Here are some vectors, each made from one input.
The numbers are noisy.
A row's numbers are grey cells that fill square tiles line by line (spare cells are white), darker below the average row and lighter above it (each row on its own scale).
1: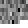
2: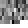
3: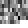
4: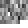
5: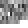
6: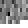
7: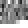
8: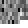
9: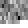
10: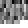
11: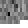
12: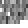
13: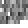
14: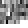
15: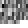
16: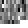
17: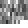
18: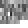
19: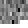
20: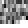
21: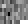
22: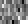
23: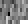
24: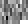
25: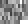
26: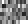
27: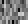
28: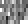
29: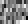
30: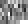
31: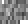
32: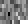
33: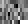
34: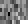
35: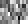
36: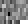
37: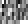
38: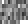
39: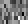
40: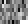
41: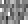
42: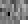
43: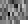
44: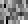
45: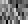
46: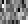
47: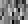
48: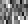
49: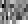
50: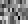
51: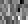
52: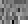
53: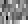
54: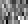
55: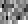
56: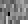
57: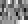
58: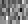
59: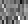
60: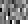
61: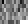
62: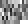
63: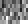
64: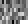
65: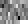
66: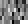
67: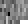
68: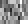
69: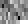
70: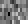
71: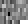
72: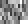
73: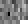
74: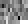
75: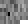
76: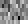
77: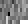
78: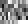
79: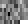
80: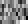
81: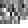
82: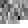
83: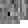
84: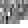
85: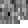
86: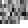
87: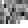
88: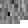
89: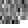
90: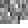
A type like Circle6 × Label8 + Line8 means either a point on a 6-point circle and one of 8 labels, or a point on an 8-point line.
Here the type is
Bool × Tree9 × Tree9.
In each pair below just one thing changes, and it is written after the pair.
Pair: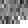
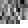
the node of one of the two trees
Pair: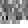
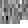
the true/false value
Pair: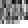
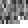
the true/false value
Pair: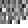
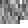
the node of one of the two trees
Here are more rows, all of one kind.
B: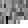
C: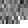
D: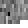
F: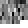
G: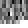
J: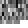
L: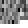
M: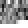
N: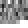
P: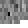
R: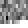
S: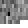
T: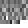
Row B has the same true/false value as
C and T.
